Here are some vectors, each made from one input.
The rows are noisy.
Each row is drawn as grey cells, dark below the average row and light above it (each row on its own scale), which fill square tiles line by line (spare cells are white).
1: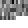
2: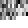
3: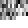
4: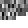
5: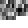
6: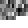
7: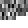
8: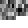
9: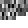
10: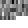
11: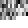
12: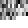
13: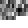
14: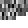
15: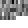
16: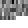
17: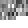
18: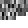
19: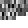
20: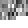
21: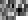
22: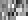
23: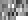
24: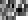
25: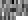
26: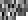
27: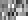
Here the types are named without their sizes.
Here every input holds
a point on a line.
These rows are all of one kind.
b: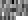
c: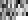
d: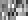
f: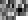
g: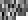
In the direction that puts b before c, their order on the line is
g, f, b, d, c.
